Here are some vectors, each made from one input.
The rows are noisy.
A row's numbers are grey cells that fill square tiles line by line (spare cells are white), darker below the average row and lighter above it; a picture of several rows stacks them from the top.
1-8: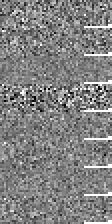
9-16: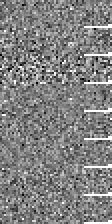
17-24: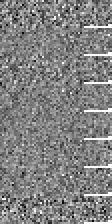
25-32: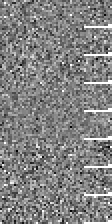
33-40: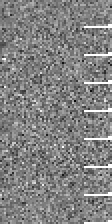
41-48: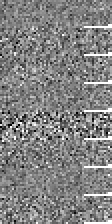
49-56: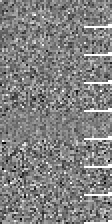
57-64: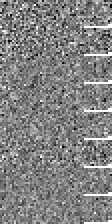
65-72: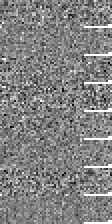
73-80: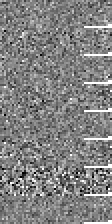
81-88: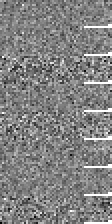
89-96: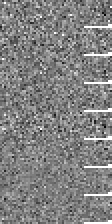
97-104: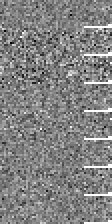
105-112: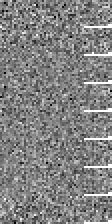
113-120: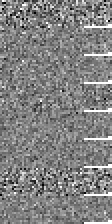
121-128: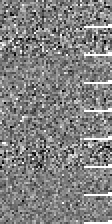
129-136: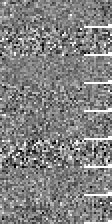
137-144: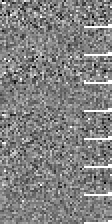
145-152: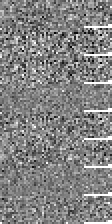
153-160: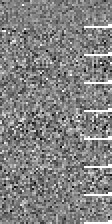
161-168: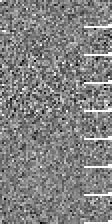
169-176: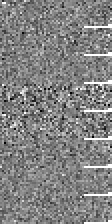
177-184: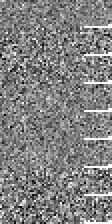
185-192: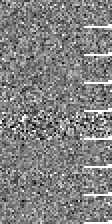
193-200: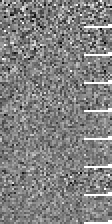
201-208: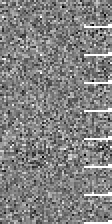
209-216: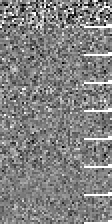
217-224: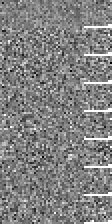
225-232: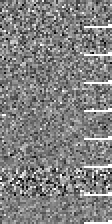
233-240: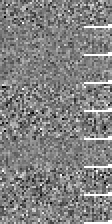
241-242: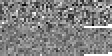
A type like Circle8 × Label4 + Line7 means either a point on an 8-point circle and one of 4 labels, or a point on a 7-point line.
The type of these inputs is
Bool × (Label4 + Line9).
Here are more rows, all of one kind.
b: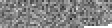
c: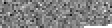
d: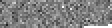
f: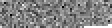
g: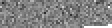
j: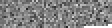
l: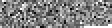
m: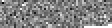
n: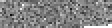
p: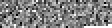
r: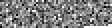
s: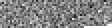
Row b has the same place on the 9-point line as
m, n and s.
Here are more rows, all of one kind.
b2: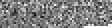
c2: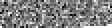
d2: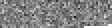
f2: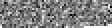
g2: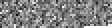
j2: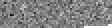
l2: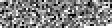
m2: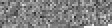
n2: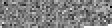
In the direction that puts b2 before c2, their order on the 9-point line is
d2, l2, m2, j2, g2, b2, c2, f2, n2.
